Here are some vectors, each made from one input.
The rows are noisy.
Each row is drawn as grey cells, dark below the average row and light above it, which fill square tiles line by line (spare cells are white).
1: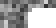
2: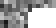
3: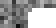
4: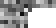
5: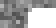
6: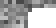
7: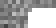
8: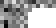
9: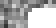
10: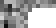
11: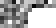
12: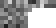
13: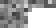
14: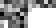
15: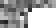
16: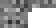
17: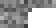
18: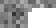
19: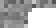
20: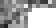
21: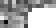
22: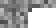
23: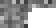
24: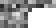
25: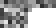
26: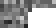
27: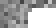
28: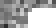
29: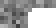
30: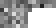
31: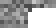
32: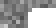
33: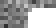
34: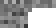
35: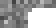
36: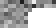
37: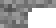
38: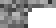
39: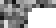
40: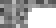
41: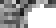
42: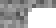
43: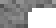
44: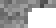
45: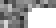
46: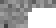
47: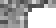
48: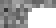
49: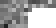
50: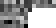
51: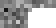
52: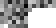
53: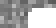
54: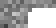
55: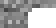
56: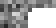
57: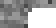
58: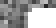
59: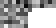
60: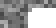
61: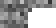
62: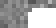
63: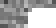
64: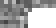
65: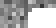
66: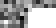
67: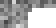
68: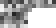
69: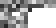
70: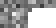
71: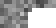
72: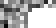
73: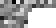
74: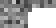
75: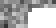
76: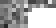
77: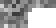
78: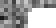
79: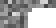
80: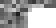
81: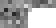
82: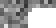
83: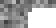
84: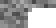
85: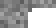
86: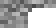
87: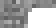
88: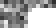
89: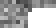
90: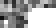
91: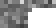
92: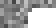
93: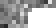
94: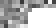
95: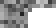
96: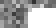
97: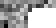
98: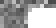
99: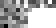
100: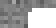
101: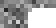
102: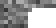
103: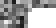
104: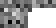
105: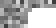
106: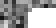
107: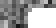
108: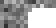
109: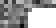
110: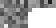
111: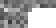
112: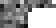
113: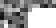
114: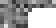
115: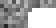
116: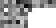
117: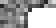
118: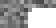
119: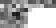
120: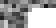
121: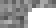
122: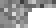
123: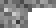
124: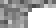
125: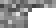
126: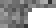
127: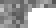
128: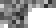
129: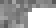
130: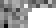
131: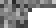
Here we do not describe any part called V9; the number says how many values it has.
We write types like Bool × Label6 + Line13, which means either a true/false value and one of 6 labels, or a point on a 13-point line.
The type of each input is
(Line4 + V9) × Line5.
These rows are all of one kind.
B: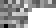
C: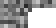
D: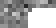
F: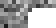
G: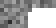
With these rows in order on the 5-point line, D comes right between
B and G.
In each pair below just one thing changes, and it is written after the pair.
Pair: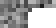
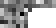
the place on the 4-point line
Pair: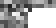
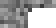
the place on the 5-point line
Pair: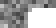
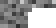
the place on the 4-point line
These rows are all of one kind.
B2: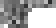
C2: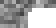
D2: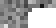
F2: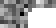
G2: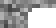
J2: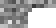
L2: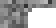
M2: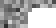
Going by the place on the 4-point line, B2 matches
G2 and M2.
